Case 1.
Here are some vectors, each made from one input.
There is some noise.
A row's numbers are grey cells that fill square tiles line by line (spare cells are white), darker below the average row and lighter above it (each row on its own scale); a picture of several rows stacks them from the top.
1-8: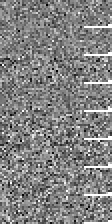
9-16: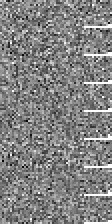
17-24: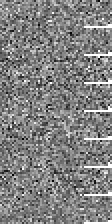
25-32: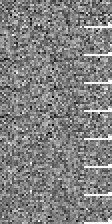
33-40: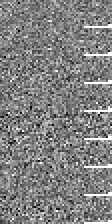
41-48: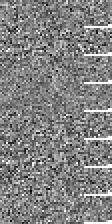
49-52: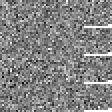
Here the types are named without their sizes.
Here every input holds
a point on a line.
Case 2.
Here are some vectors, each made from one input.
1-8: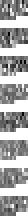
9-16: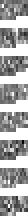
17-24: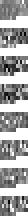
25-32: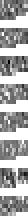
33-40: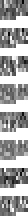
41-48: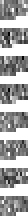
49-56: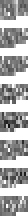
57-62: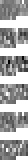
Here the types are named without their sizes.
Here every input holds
a label.
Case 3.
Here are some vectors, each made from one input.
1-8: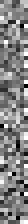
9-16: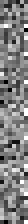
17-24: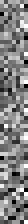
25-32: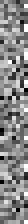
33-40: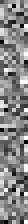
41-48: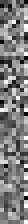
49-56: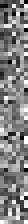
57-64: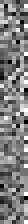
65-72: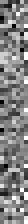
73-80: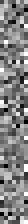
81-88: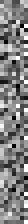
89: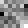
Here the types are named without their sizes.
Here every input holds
a point on a circle.
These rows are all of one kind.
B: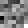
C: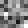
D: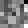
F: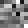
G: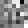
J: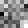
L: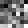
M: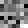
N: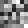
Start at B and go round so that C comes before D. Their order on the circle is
B, M, C, J, G, N, F, D, L.
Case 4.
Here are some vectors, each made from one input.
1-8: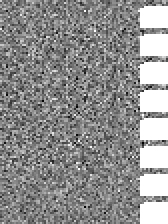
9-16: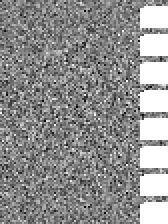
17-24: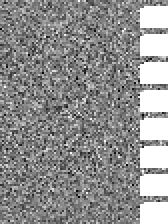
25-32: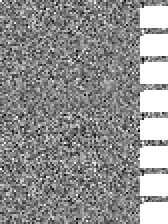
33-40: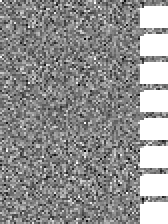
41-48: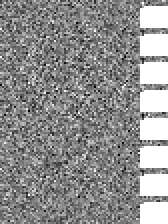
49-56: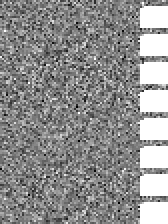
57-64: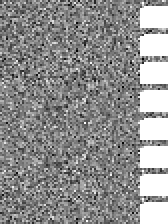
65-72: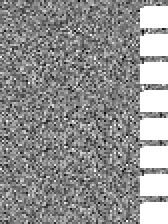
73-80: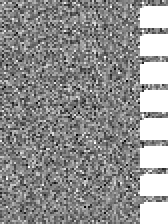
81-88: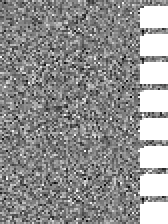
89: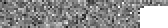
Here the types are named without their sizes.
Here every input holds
four true/false values.
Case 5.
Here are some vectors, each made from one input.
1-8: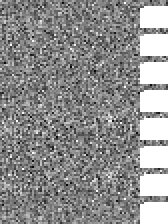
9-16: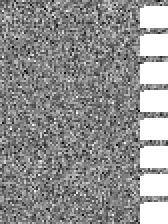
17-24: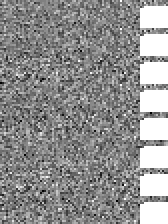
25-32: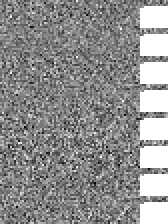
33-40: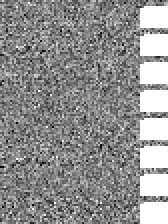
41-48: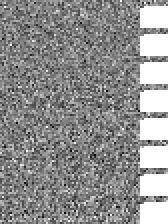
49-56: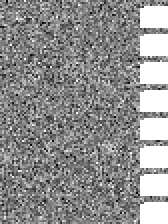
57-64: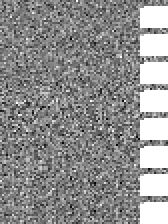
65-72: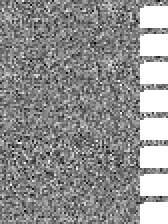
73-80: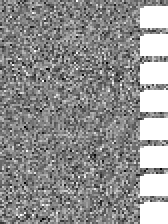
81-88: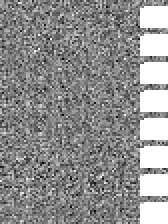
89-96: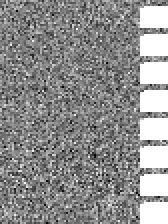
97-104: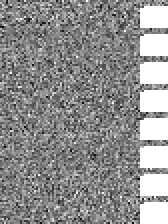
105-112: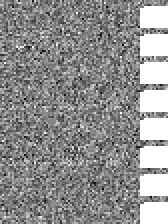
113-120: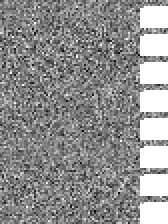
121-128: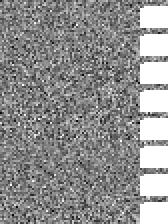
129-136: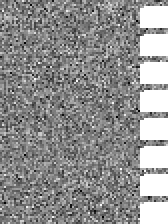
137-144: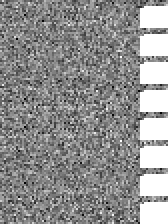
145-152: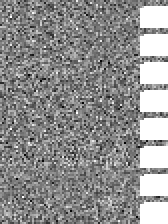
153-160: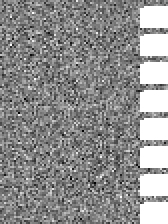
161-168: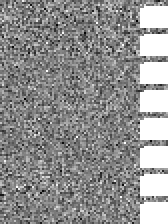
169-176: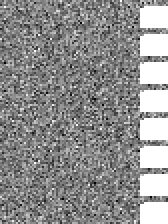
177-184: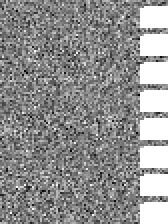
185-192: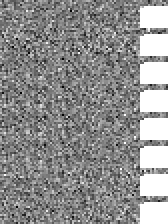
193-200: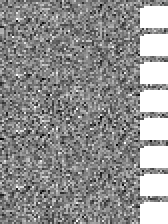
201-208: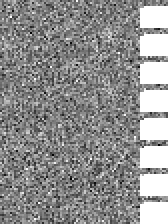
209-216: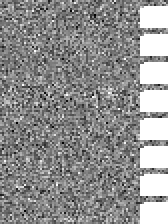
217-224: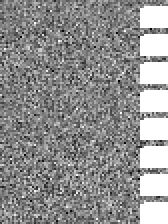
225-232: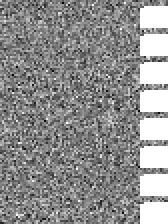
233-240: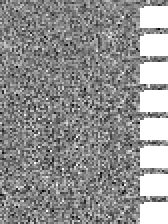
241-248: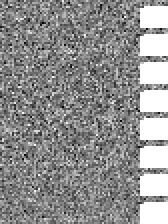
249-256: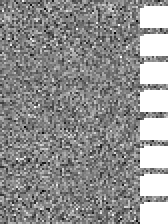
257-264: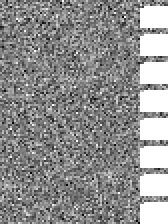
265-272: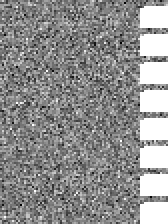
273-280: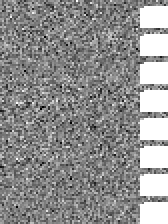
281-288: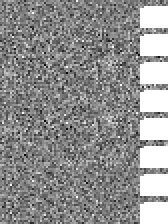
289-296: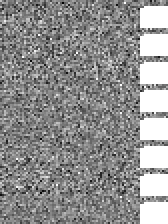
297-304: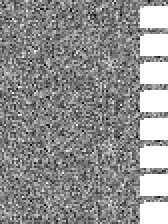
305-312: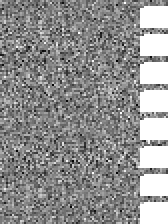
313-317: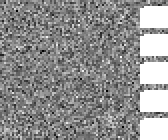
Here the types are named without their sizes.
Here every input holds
a label.
